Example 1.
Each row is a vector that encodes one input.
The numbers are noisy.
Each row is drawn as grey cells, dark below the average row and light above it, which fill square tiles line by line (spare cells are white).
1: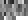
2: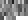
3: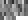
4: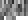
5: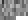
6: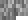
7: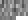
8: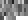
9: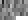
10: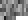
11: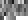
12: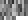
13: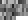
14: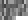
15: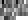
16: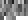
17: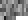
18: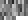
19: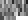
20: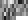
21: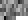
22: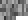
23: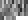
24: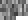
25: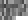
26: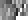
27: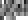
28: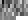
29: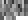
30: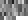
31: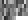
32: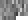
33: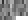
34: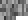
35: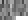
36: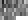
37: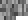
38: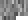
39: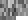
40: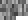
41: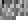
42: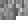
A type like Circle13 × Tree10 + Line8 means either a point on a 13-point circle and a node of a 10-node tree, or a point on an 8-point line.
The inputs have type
Line3 × Line3 + Line6.
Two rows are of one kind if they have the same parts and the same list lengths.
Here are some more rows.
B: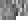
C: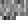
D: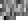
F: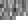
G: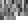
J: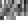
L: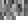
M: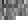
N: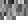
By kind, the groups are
B, C, D, F, M
G, J, L, N

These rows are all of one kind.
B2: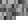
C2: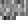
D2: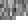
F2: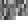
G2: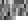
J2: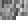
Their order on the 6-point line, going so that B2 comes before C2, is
B2, C2, J2, D2, G2, F2.
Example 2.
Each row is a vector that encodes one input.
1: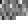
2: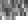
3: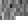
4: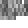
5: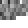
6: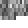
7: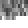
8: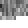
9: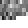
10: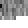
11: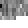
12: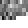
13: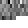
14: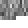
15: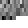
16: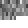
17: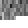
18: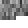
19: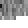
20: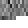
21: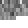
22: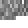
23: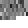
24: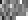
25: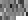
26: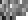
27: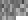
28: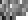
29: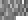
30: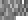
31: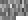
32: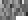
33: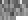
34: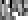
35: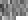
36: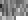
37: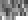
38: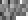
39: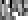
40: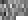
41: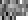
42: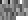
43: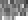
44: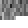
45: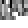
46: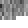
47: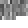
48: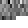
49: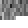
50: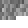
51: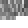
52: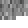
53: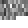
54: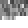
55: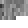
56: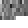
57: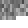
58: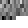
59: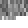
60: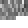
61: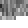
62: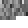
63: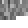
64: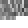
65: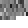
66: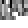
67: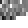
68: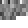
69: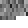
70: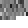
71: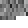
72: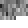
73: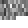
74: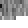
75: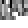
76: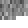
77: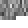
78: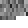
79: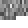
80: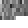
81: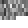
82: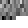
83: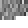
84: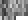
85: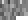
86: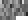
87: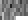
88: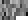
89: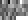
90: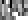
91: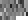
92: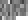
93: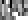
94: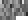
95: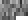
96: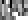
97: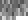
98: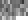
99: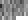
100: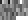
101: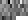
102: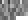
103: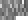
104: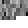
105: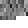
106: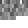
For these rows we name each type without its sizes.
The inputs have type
List(Line).
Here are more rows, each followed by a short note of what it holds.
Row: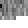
a list of two items
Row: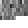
a list of one item
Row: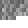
a list of two items
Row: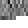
a list of one item
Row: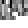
the empty list
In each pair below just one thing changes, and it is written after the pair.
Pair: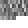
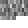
the place on the line in item 2 of the list
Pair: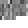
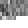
the place on the line in item 2 of the list
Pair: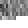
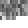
the place on the line in item 2 of the list
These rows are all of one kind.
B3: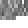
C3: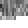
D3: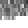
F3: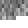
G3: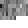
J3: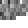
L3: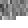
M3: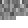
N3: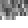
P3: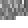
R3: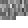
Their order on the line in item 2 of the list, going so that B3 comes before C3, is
N3, F3, M3, D3, R3, P3, J3, B3, L3, G3, C3.
